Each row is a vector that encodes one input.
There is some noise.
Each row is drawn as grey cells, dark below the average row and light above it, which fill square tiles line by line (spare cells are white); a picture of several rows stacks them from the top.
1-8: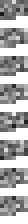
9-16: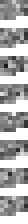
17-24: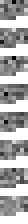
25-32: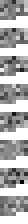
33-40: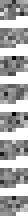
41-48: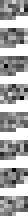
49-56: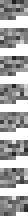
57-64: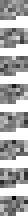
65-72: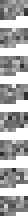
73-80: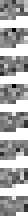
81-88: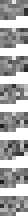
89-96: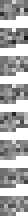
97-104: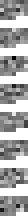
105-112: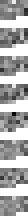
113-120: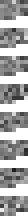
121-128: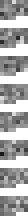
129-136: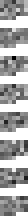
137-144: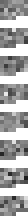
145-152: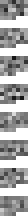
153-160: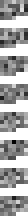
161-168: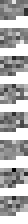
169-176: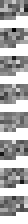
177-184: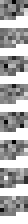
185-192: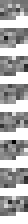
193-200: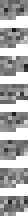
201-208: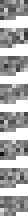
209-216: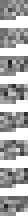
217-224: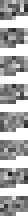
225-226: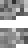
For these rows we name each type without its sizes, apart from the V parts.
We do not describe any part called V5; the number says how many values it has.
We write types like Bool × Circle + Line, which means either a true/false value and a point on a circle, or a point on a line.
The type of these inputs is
((Bool × Bool × Bool × Bool + Unit) × V5 + Line) × Line × Line.
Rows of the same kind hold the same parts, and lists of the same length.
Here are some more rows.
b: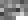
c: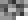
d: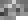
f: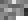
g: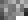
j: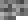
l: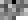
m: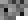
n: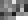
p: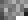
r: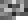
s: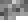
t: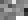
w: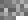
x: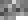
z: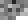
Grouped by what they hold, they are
b, j, m
c, d, f, g, l, p, s, t, w, x, z
n, r

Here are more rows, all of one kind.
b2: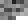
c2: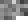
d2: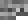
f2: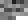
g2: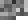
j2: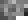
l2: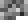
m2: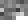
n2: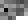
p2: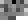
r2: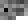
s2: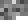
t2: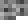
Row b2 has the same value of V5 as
g2, l2 and p2.
